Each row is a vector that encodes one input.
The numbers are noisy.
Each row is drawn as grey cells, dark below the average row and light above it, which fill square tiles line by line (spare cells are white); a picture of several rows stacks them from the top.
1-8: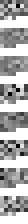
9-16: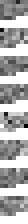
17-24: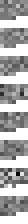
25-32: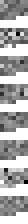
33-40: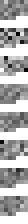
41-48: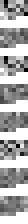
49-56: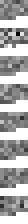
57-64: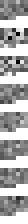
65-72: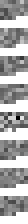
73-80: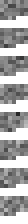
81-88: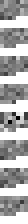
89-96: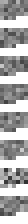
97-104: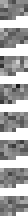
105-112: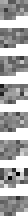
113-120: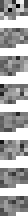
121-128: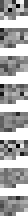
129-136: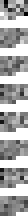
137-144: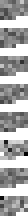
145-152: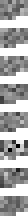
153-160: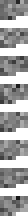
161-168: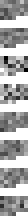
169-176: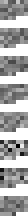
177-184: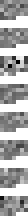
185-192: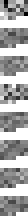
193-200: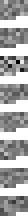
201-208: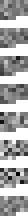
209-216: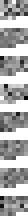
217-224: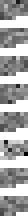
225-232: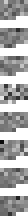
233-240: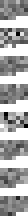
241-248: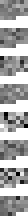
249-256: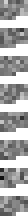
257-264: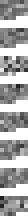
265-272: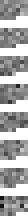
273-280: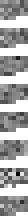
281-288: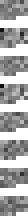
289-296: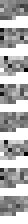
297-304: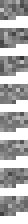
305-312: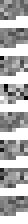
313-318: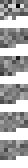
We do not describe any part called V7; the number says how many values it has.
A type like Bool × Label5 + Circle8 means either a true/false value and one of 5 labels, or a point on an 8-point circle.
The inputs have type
(Bool × Bool × Bool × Bool + Unit) × V7 + Line6.
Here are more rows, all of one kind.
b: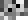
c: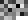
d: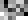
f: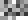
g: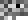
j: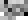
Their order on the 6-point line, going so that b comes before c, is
b, c, g, f, j, d.
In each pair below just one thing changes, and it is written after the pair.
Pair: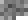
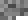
one of the four true/false values
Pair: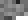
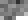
one of the four true/false values
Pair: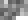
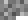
one of the four true/false values
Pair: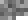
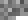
the value of V7
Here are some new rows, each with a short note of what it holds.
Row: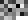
a point on a 6-point line
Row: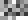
a point on a 6-point line
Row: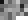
a value of V7
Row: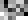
a point on a 6-point line
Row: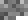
four true/false values and a value of V7
